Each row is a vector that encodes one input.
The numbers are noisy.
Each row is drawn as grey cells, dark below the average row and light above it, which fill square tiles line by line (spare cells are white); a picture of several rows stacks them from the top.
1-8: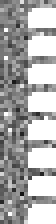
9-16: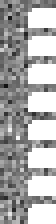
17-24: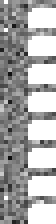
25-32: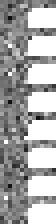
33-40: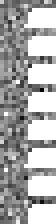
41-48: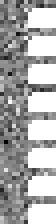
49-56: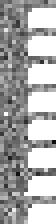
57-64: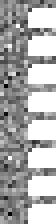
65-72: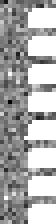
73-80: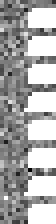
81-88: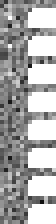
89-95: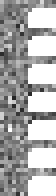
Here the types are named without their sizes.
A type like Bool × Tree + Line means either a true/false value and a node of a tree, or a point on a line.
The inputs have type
Line × (Line + Tree).
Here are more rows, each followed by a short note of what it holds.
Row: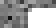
a point on a line and a node of a tree
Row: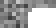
a point on a line and a node of a tree
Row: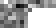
a point on each of two lines
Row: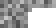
a point on a line and a node of a tree
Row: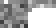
a point on a line and a node of a tree
